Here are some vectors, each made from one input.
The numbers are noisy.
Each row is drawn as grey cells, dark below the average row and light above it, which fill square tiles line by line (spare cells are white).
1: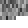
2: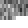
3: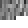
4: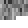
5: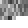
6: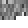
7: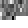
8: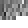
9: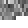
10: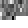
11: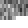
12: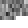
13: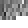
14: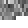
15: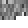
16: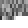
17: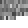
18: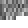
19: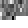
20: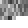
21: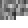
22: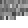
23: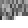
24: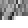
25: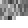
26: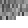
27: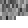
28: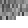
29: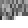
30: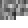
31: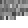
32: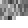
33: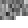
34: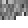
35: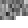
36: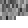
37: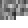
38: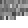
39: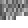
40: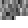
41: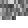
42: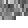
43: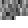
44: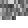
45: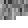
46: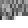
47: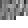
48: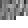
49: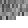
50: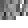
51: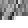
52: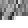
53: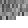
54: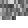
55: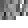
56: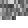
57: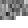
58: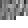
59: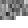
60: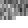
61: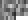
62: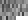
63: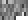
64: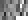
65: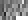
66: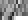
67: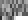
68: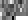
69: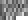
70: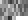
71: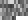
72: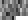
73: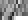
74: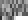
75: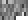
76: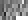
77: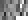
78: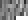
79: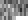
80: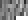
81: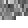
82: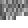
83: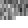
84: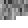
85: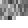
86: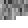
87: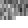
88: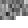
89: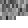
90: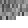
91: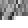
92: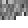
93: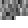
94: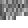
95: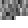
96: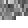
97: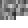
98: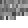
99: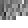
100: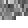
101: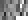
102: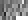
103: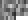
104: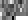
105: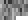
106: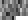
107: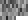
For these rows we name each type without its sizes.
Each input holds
a point on a circle.
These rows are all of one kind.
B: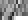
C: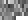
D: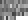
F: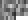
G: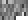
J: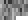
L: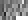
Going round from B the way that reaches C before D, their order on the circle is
B, C, G, L, F, D, J.
